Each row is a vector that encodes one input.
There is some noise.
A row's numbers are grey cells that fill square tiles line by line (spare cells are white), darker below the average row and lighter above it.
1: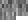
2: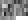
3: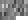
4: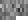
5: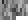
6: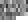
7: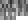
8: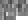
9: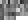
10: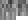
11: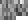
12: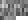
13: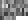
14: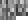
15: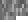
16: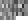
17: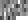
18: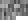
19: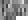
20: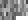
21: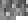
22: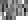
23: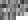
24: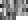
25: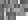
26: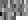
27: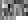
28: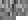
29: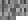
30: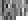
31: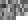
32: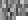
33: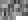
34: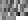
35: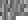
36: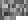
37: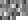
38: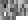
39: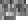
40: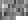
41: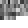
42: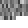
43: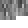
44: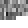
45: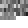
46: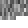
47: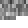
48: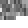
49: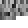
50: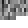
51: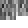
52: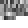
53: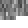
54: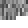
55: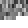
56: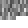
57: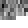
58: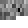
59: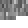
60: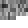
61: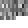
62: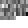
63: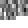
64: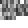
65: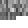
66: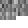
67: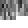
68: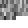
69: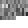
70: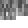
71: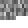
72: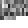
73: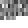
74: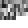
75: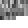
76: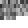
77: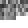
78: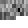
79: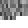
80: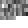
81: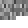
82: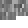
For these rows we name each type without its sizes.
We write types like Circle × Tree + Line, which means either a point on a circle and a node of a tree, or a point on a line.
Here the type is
(Bool × Bool × Bool + Label) × Label.
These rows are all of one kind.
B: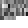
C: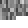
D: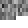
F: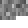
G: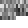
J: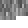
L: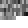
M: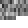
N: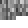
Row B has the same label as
G and L.
